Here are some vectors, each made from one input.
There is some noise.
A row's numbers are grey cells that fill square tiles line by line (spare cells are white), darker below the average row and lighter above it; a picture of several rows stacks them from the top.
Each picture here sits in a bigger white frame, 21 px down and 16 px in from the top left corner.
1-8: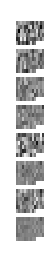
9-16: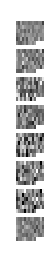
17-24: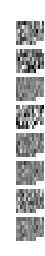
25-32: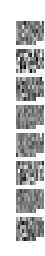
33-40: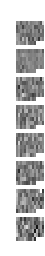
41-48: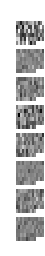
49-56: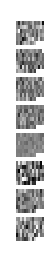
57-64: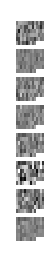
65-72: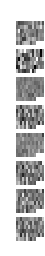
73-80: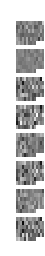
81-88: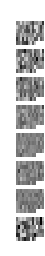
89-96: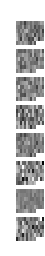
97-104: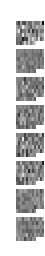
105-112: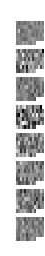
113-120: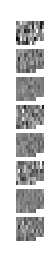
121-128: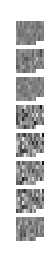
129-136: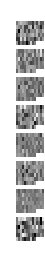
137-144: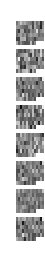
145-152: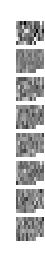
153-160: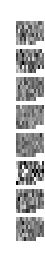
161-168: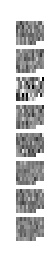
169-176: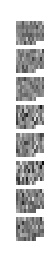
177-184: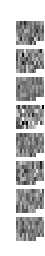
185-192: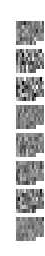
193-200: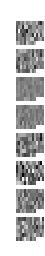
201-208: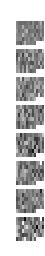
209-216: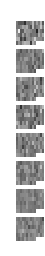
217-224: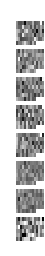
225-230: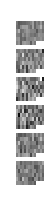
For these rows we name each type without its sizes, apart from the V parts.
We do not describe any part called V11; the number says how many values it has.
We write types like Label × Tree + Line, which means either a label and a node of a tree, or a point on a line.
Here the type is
Bool × Bool × Bool × Bool × List(V11) + Tree + Unit.
